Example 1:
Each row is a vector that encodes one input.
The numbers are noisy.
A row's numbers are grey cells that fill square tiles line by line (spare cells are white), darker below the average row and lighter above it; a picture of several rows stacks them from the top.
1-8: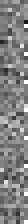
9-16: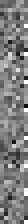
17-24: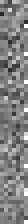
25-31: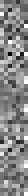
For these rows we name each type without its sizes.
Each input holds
either a fixed value, or three true/false values.
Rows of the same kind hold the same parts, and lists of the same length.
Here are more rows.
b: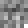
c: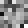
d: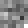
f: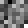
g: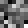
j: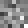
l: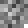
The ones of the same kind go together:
b, c, d, j, l
f, g

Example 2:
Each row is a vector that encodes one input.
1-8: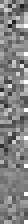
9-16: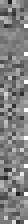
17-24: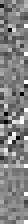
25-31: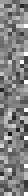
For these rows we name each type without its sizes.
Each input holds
a node of a tree.
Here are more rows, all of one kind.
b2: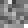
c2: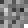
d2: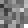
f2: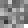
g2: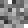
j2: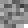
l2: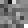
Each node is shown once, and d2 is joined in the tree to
g2 and l2.
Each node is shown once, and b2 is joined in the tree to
c2 and g2.
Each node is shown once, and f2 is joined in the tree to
j2.
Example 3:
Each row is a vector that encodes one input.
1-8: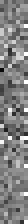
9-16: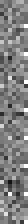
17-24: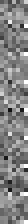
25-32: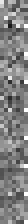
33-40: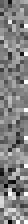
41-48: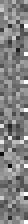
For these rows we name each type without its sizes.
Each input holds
three true/false values.
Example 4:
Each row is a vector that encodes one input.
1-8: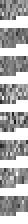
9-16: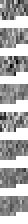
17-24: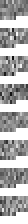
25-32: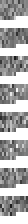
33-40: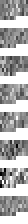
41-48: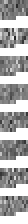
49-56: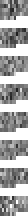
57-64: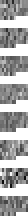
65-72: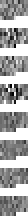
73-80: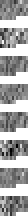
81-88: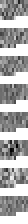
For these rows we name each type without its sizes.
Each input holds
a label.
